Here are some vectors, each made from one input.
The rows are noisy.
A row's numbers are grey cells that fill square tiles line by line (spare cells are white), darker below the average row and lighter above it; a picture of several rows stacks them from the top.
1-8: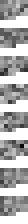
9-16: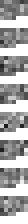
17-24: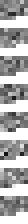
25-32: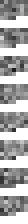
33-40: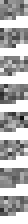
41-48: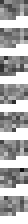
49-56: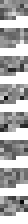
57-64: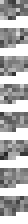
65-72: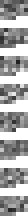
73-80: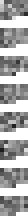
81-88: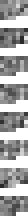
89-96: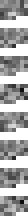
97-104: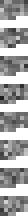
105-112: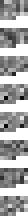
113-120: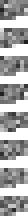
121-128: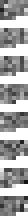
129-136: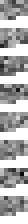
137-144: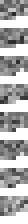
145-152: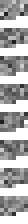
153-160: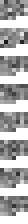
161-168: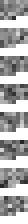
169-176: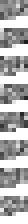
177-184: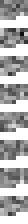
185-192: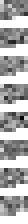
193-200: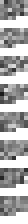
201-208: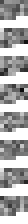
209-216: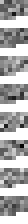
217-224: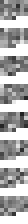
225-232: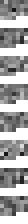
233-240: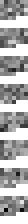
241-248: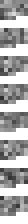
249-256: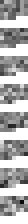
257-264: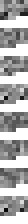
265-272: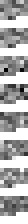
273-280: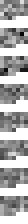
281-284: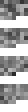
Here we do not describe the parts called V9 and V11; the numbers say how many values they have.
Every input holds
either a point on a 12-point line and a value of V11, or three true/false values, or a value of V9.
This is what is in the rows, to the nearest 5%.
About 35% of them hold a point on a 12-point line and a value of V11. About 35% of them hold three true/false values. The rest hold a value of V9.
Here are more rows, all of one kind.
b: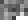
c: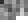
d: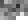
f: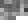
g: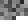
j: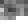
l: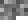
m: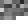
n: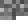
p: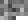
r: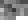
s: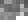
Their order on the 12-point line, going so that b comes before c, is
d, g, b, p, f, c, j, r, s, n, m, l.
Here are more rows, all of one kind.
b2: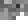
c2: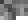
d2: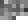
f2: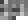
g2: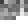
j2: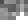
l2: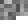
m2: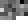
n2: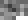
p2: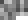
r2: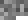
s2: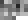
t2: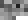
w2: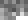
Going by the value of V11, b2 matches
j2, m2 and n2.
